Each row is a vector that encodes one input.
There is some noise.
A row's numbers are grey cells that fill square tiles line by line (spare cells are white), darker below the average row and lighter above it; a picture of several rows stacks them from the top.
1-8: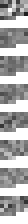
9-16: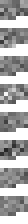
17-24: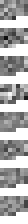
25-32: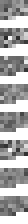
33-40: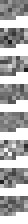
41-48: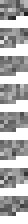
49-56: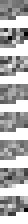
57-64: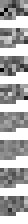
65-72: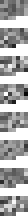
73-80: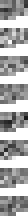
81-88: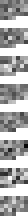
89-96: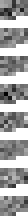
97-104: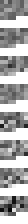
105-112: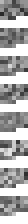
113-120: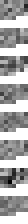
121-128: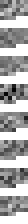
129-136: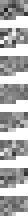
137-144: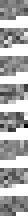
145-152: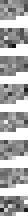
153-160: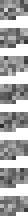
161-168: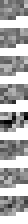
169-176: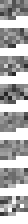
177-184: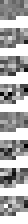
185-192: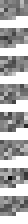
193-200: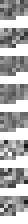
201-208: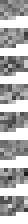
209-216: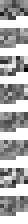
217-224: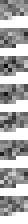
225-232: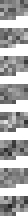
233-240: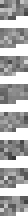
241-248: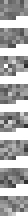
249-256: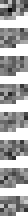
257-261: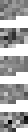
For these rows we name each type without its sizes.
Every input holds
a point on a circle.
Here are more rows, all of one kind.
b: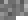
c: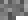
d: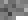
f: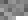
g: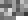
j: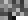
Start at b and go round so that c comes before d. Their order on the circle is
b, c, d, g, f, j.
